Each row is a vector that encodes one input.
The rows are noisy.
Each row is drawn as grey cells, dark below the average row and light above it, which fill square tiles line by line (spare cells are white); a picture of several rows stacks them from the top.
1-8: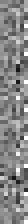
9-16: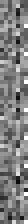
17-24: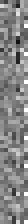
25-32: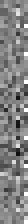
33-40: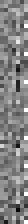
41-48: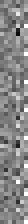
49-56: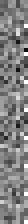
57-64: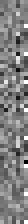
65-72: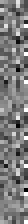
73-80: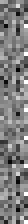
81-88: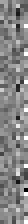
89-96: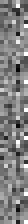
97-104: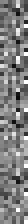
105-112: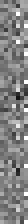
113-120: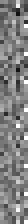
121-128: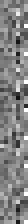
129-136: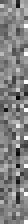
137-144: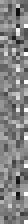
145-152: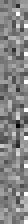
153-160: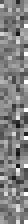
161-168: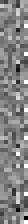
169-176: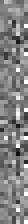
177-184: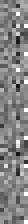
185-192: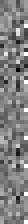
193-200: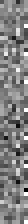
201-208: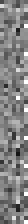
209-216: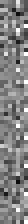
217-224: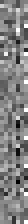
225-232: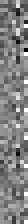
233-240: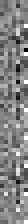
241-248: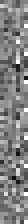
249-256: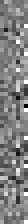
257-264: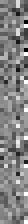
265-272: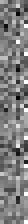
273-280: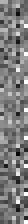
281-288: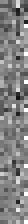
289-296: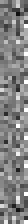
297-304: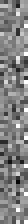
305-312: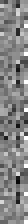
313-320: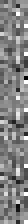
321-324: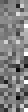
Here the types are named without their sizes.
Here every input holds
either a point on a line, or a list of points on a circle.
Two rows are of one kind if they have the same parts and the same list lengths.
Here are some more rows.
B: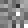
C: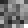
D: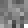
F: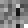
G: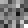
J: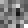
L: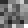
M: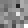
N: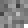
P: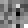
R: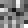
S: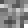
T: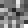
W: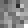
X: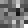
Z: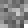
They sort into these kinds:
B, D, M, N, W, Z
C, L
F, G, J, P, R, T, X
S

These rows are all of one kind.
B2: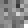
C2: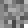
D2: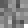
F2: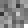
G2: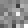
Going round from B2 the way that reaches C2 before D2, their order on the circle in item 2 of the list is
B2, C2, G2, F2, D2.
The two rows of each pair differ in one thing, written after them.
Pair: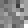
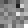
the place on the circle in item 2 of the list
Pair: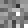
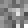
the place on the circle in item 1 of the list
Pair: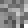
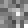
the place on the circle in item 2 of the list
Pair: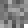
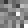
the place on the circle in item 1 of the list
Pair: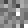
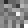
the place on the circle in item 2 of the list
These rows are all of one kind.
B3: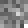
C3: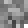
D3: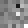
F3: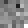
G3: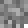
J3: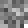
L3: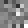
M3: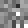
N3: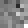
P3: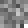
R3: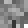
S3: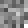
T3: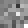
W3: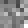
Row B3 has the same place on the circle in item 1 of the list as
J3, P3 and S3.
